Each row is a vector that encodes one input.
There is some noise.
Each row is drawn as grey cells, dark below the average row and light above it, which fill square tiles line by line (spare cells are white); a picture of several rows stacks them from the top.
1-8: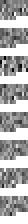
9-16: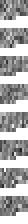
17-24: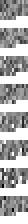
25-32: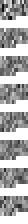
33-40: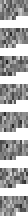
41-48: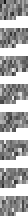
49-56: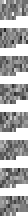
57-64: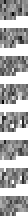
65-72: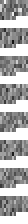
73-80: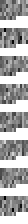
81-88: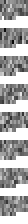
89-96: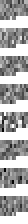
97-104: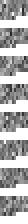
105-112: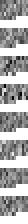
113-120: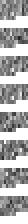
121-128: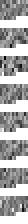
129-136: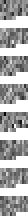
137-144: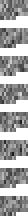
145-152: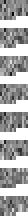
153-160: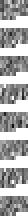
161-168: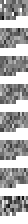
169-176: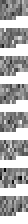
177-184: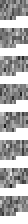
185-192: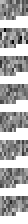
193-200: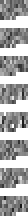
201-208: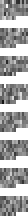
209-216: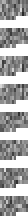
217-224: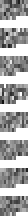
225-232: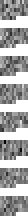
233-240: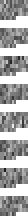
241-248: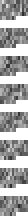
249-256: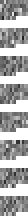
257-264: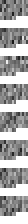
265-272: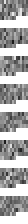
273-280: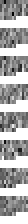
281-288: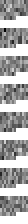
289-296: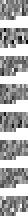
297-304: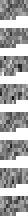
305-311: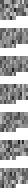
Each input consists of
a point on a 5-point line and a true/false value.
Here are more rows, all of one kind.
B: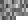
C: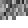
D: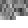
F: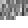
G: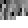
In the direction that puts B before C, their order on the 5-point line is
F, D, B, C, G.
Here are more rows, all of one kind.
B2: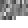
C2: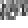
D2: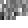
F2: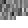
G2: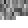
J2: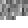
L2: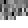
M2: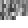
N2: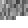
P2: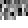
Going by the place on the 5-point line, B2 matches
D2 and P2.
